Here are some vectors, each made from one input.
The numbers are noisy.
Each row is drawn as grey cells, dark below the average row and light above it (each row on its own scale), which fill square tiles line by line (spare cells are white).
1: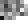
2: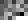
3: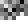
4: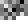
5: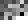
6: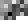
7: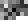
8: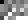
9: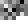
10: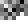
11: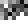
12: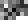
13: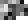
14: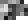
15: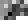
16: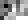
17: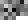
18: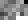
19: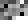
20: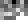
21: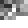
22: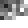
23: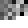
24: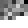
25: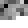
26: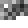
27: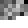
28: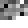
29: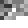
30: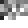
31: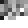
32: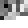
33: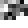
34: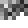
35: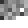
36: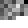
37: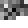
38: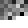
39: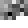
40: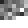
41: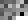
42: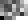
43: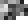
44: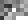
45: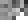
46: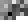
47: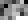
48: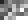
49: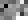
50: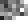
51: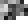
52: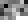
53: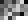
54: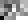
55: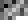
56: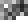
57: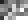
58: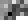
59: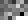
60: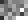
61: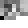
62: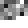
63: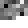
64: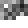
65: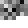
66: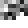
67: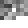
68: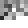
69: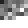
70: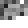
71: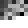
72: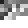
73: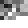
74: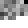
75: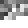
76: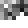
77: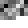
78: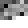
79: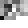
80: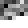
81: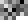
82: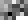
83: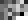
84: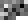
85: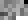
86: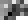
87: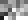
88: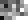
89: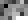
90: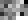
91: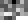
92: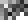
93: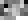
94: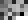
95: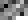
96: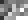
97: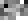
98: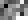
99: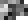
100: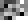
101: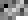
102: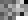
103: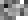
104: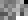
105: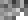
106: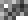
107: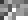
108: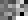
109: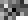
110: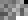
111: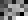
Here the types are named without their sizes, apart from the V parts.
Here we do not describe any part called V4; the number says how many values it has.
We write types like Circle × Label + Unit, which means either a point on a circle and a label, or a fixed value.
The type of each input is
Line + List(Bool × V4).
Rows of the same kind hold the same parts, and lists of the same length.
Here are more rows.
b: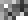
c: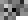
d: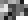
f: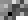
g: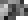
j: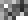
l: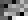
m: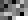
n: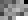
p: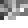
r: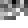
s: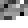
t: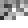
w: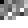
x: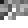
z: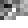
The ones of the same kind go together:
b, c, d, f, g, j
l, m, n, s
p, t, w, x, z
r

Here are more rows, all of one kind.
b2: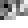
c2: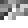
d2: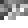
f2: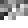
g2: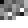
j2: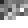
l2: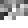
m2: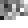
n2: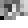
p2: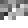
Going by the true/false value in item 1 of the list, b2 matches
m2 and n2.
